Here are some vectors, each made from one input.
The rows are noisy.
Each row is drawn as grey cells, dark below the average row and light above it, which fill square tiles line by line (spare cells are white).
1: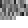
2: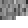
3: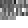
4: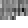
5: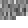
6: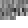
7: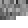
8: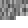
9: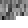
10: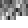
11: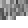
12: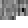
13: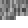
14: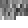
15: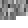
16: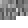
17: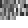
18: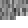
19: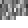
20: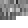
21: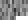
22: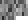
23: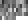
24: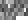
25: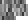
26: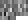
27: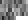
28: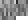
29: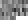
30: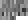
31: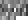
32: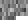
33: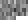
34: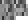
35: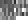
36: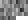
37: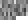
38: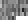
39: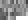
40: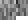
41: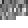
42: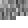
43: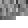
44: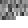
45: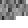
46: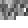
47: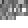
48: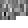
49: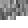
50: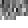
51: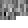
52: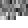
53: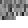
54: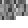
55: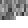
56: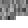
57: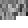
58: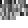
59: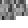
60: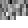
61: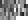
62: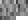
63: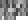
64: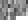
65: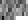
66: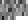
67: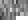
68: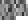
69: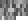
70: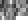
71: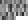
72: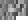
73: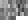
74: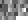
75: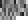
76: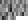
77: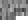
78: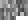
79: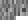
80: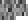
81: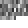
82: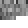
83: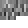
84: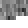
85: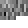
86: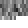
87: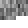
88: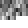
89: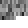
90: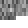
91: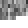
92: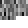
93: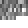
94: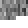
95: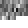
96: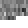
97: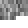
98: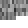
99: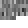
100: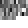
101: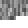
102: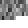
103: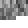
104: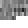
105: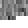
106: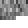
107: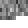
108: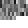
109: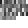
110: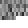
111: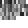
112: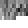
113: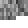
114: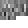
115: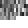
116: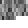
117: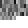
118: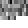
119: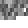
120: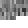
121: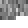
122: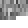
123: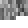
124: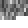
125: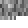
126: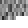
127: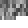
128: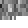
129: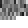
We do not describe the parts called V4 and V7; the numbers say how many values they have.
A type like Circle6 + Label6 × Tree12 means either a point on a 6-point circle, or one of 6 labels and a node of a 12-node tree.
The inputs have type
(Bool × Bool × Bool + Unit) × (Line5 × V4 + V7).
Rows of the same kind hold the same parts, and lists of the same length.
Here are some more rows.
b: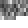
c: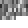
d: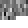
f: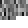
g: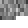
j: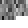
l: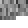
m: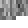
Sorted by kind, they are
b, c, d
f
g, l, m
j

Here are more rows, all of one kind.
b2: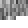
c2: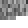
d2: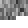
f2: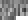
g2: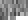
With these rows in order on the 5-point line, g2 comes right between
d2 and f2.
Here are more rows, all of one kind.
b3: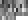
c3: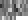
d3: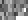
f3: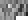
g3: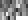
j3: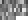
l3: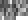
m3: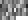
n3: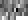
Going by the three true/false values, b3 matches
c3 and l3.
